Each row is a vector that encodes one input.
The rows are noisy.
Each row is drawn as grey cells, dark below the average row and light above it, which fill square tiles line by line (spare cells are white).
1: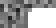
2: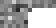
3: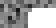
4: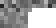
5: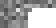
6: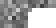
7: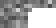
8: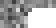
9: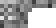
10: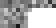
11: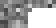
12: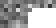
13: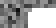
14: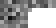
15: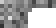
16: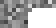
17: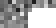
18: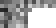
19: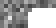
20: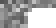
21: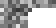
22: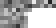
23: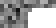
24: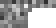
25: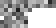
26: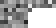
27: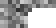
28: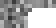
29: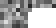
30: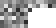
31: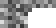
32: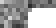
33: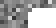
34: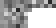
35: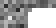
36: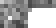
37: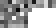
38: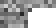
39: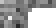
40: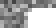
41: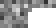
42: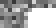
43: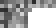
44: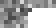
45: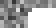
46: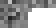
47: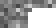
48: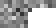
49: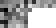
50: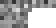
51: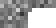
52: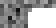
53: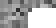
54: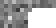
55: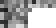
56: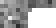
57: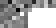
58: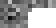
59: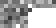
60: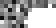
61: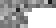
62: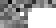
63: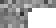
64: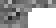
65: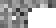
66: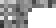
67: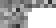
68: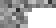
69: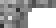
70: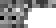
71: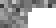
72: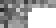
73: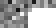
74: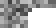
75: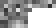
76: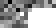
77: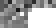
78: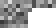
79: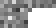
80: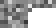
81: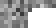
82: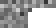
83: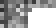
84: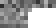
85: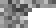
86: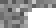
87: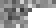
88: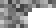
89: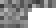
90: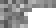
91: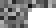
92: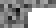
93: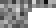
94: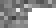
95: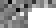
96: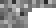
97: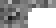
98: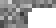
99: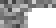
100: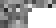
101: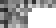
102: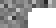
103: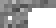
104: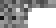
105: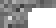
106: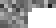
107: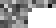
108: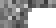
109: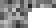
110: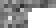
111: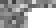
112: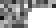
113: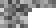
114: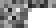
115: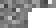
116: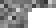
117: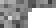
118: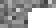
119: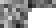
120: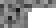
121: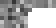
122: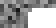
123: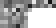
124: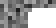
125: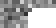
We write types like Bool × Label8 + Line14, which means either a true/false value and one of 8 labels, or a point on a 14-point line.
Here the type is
Bool × Label8.
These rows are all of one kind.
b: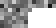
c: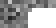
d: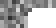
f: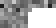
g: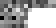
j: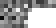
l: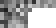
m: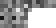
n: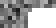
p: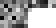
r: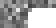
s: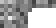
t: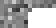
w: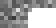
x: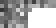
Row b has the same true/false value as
f, n, s and t.
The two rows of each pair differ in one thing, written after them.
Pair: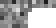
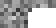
the true/false value
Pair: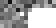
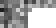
the true/false value
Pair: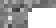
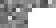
the true/false value
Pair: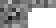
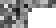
the true/false value
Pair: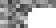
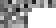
the label
